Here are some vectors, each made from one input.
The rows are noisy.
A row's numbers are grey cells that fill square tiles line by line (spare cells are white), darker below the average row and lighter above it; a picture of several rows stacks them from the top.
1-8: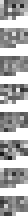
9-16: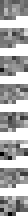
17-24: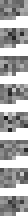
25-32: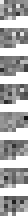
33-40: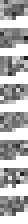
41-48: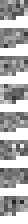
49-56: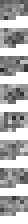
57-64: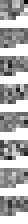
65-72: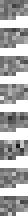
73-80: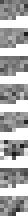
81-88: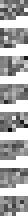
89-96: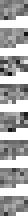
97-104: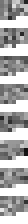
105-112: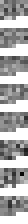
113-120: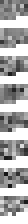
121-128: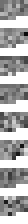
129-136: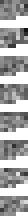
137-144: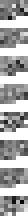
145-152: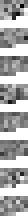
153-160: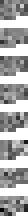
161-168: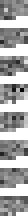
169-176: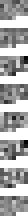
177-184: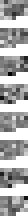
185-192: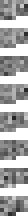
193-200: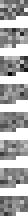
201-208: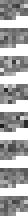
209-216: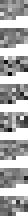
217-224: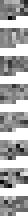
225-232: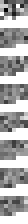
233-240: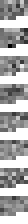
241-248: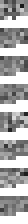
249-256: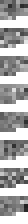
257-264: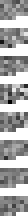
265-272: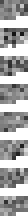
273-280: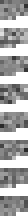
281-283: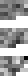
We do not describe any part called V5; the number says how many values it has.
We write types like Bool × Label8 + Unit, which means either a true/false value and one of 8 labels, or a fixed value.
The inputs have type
Label7 + Label8 × (Line7 + V5).
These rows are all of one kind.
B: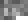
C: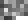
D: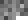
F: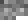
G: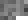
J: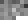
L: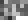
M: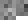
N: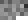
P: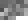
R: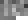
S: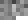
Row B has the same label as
J, L, R and S.
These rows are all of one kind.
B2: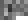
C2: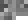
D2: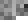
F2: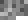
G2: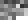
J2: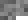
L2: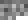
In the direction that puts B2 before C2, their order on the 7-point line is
G2, J2, B2, F2, C2, D2, L2.
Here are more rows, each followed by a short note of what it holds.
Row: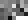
one of 7 labels
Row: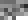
one of 8 labels and a point on a 7-point line
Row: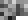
one of 7 labels
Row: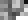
one of 7 labels
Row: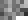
one of 8 labels and a value of V5
